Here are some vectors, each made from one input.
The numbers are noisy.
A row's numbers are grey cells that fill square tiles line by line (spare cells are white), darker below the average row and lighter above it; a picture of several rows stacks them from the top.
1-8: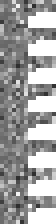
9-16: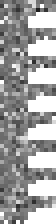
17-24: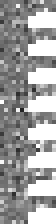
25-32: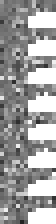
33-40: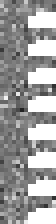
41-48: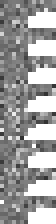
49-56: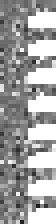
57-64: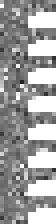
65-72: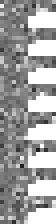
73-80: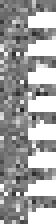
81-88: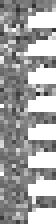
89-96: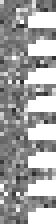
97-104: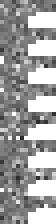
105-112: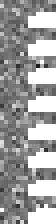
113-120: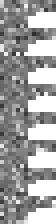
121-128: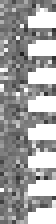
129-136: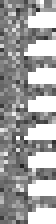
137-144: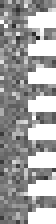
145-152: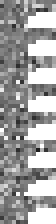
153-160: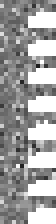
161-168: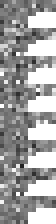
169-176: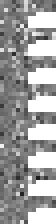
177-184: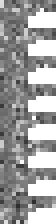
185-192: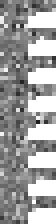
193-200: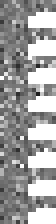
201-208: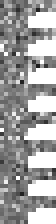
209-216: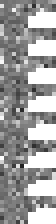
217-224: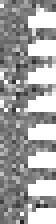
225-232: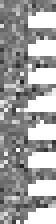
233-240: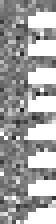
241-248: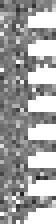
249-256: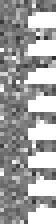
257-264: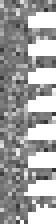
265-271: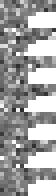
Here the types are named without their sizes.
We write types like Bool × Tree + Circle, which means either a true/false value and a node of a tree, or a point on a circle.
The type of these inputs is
Bool × Bool × Bool × Bool + Circle + Unit.
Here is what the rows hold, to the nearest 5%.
About 35% of them hold a point on a circle. About 5% of them hold a fixed value. The rest hold four true/false values.
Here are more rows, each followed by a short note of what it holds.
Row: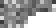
a point on a circle
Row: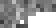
four true/false values
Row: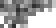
a point on a circle
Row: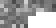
four true/false values
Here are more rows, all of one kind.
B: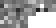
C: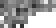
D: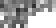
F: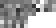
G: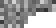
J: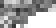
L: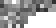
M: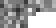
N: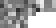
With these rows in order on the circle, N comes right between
B and M.
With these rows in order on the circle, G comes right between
F and L.
